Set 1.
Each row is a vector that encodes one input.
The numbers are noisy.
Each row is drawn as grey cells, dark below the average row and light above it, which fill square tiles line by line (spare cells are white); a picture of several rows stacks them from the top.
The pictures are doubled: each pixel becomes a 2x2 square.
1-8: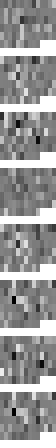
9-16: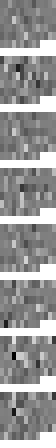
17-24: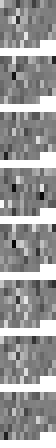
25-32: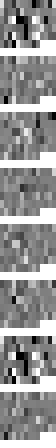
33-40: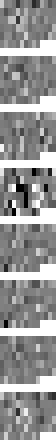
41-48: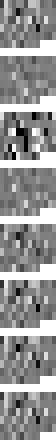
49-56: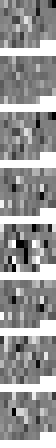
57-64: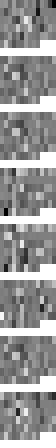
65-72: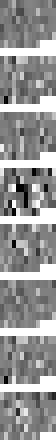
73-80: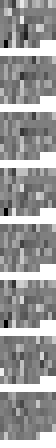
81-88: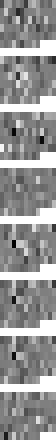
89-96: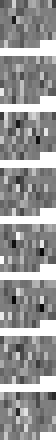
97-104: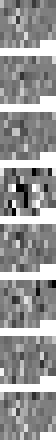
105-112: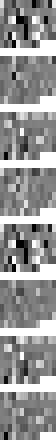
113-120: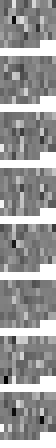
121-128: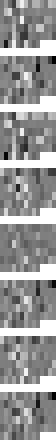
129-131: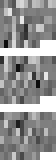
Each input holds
either a fixed value, or a node of a 16-node tree.
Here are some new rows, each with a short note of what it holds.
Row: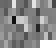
a node of a 16-node tree
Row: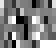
a fixed value
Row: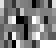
a fixed value
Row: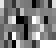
a fixed value
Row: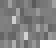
a node of a 16-node tree
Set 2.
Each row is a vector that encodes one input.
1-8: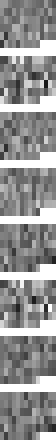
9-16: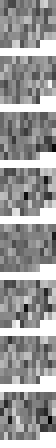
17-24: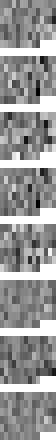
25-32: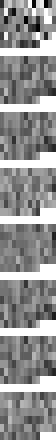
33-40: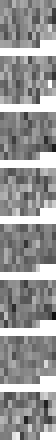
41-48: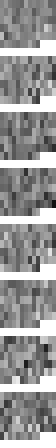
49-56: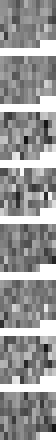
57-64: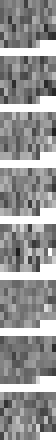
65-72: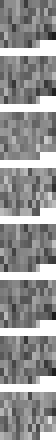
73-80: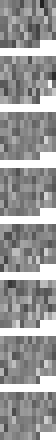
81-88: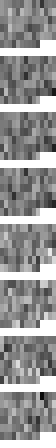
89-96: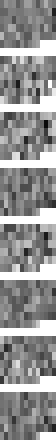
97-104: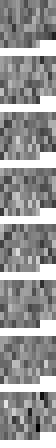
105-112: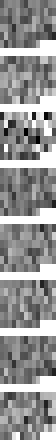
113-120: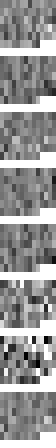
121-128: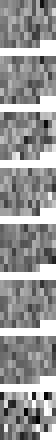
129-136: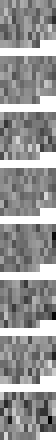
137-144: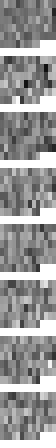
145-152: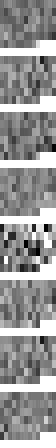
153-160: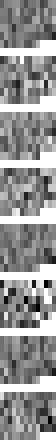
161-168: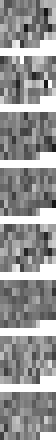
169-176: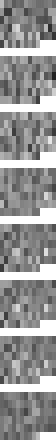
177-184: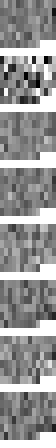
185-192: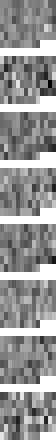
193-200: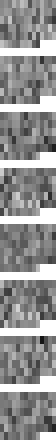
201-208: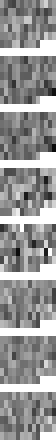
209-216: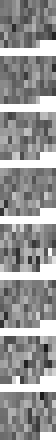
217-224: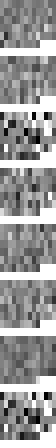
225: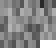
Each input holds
either a fixed value, or a node of a 16-node tree.
